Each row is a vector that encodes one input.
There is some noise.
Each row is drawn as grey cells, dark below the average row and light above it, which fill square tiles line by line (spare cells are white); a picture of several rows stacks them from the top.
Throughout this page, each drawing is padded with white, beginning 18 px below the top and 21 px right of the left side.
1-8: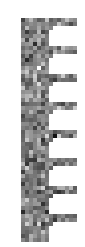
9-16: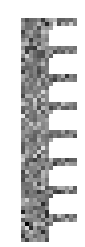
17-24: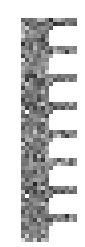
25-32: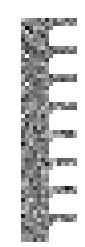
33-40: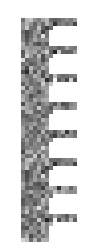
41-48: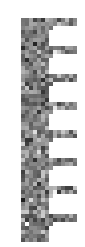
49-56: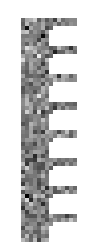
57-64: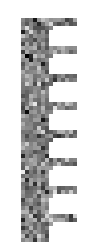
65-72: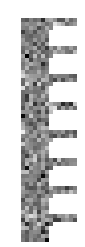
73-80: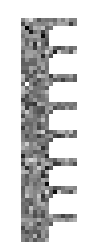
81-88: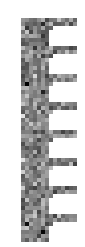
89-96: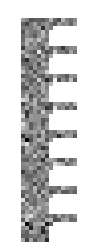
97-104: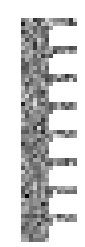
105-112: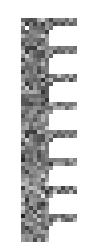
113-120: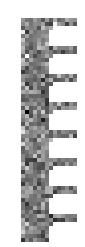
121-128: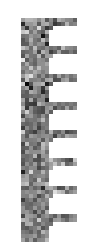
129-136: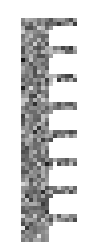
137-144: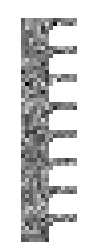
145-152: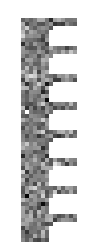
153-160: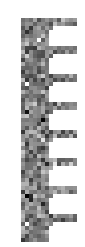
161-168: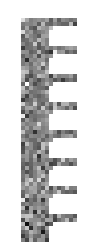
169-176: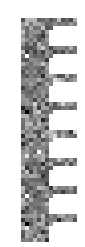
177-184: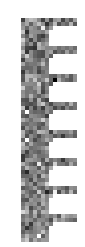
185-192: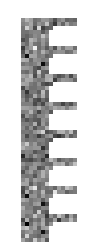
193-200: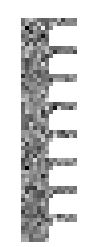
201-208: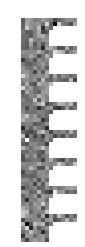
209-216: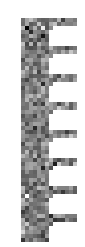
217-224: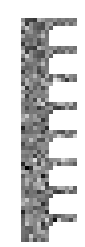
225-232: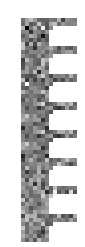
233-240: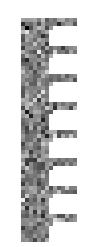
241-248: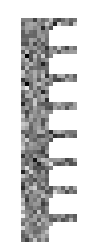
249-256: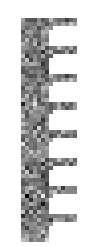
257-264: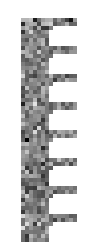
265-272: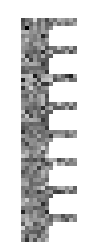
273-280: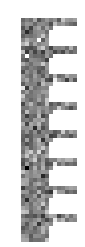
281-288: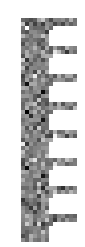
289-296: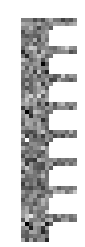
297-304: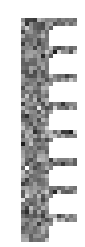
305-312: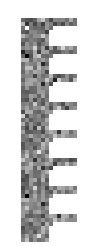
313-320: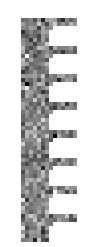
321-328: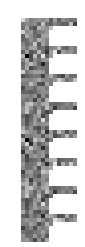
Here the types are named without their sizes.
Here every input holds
a point on a line, together with either a fixed value, or four true/false values.
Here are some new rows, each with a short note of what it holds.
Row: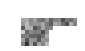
a point on a line and four true/false values
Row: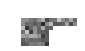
a point on a line
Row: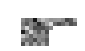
a point on a line
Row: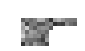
a point on a line
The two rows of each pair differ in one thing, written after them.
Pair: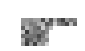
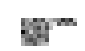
the place on the line
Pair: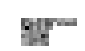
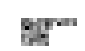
one of the four true/false values
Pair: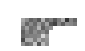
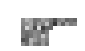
one of the four true/false values
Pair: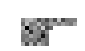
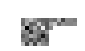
one of the four true/false values
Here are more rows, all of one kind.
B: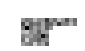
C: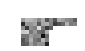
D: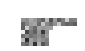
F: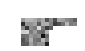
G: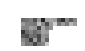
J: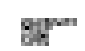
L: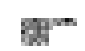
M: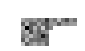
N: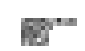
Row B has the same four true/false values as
J, L and M.
